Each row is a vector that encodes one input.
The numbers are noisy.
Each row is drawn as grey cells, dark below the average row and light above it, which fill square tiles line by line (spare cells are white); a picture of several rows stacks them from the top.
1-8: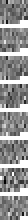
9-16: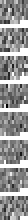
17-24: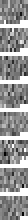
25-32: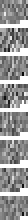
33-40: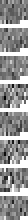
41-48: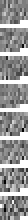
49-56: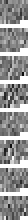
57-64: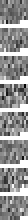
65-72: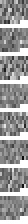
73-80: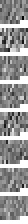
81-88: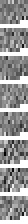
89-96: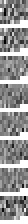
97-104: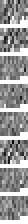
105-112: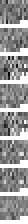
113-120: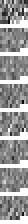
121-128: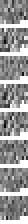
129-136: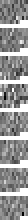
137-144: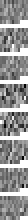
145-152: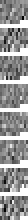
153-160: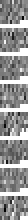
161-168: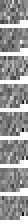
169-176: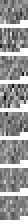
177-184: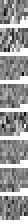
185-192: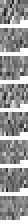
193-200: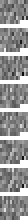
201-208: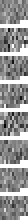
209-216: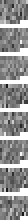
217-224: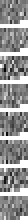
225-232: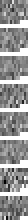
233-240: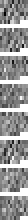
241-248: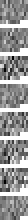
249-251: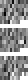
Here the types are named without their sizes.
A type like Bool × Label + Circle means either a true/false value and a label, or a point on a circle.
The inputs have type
List(Line) + Tree.
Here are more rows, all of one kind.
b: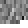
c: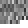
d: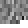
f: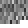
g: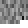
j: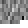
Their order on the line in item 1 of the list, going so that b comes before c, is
g, j, b, d, c, f.
